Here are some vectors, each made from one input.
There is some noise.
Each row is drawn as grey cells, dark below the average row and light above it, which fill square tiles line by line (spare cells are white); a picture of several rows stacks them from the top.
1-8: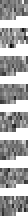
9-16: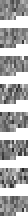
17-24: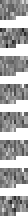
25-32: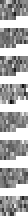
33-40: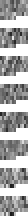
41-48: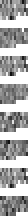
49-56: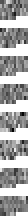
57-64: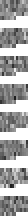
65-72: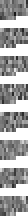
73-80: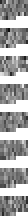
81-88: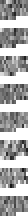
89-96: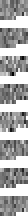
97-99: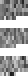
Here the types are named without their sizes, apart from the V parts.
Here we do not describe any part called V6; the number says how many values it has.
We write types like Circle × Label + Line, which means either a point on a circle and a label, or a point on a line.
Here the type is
List(Line) × V6.
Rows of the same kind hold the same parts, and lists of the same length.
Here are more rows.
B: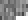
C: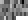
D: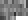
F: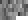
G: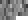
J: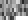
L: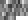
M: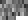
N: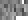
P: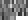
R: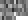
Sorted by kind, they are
B, D, L, N
C, F, G, M, P, R
J

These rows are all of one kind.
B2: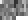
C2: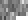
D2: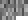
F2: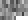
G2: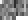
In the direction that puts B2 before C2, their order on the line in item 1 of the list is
D2, G2, B2, C2, F2.
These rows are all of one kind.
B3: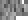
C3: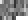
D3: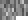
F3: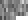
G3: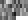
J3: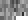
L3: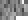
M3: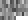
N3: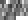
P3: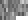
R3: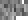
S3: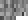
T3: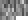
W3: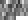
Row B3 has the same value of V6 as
D3, L3, R3 and T3.
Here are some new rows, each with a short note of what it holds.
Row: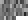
a value of V6, together with a list of one item
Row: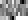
a value of V6, together with the empty list
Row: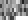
a value of V6, together with the empty list
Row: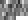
a value of V6, together with a list of two items
